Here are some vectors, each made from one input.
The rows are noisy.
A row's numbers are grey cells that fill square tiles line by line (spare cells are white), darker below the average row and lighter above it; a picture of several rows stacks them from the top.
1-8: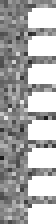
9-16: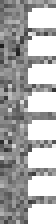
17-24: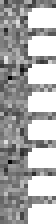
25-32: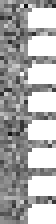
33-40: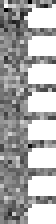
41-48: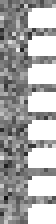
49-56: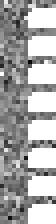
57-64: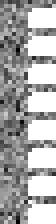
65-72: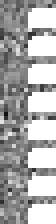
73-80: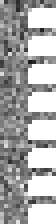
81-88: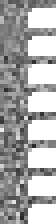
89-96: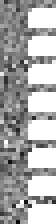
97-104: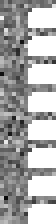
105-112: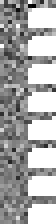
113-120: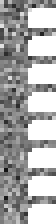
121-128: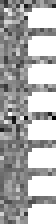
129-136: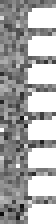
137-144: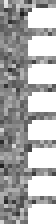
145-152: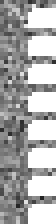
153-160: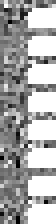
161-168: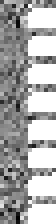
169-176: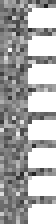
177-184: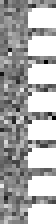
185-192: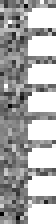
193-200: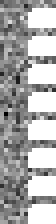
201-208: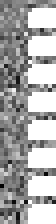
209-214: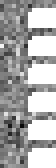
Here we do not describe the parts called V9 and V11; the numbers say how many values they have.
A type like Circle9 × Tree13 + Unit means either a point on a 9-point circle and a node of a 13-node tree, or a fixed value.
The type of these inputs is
Bool × (Unit + V9 × V11) + Line8.
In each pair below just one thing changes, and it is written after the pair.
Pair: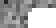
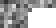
the value of V11
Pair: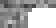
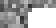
the value of V11
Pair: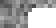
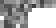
the true/false value
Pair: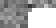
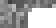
the true/false value
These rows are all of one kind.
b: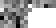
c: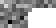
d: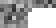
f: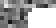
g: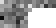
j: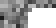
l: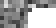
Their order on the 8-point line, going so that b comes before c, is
d, g, b, c, f, l, j.
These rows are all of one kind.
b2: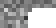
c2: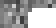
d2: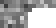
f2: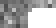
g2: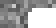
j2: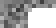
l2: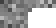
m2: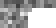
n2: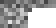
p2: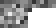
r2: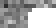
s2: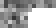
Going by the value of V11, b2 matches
l2, n2 and r2.
